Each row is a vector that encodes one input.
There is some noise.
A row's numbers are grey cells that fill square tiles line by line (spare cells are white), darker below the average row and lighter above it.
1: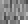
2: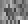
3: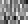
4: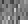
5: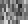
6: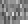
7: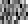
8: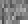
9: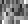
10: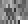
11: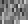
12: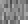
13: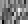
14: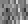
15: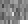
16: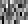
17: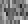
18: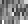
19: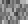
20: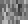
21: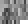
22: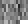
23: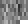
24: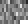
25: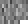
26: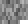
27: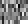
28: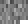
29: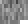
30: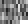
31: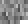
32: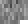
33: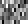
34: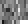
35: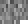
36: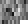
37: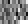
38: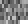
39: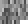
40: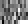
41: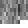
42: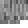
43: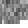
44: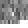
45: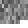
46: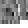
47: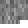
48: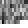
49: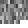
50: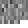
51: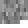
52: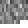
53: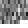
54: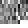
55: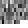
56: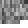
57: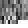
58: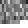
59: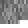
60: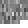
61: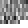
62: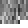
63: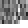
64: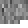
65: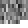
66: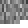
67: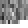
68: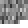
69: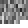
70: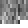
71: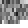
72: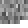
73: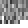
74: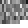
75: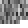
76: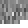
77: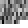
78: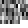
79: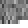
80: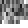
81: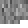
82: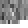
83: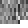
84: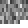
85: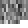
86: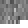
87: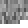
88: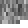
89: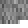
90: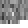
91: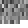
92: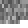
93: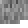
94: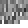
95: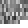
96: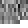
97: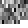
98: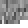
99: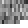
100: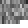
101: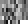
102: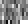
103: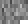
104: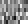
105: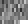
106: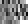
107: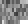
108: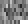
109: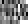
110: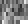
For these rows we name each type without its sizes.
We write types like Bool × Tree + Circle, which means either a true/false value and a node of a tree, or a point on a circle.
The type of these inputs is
Bool × (Circle + Unit).
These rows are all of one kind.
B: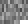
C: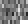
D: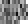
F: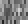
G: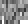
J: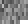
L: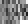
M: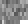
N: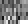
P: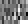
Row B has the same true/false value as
G, J, M and N.
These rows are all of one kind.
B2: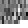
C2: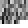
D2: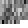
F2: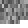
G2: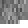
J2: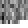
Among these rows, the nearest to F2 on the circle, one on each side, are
B2 and D2.
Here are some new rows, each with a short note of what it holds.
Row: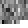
a point on a circle and a true/false value
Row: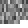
a point on a circle and a true/false value
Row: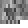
a true/false value
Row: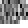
a point on a circle and a true/false value
